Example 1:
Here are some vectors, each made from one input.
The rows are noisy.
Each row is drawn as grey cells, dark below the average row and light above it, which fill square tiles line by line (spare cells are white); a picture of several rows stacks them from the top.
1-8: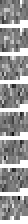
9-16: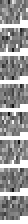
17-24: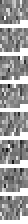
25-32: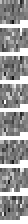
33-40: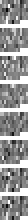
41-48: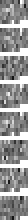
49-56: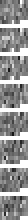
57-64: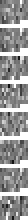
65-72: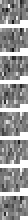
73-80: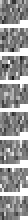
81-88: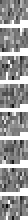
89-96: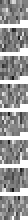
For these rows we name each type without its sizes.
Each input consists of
a true/false value, together with either a point on a circle, or a fixed value.
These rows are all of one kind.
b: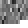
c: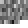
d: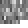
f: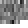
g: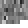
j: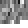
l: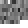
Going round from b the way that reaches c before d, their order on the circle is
b, l, c, d, f, g, j.
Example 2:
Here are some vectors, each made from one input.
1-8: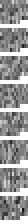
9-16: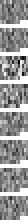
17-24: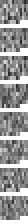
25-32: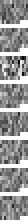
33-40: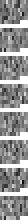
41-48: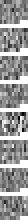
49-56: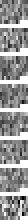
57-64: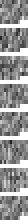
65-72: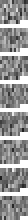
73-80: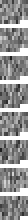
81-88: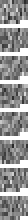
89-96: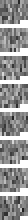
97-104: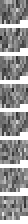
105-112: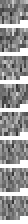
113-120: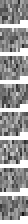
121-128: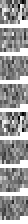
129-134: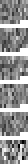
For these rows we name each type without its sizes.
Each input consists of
a list of points on a line.
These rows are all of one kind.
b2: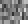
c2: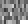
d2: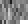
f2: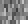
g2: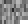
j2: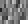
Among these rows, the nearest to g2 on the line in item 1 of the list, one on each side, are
c2 and d2.
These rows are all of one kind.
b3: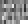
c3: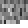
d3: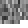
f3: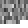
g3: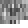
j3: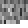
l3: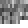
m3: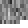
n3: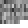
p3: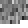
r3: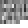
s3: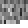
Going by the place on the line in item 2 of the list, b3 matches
g3, l3, n3 and r3.
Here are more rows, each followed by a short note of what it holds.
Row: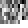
the empty list
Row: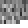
a list of two items
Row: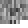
a list of two items
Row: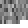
a list of two items
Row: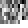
the empty list
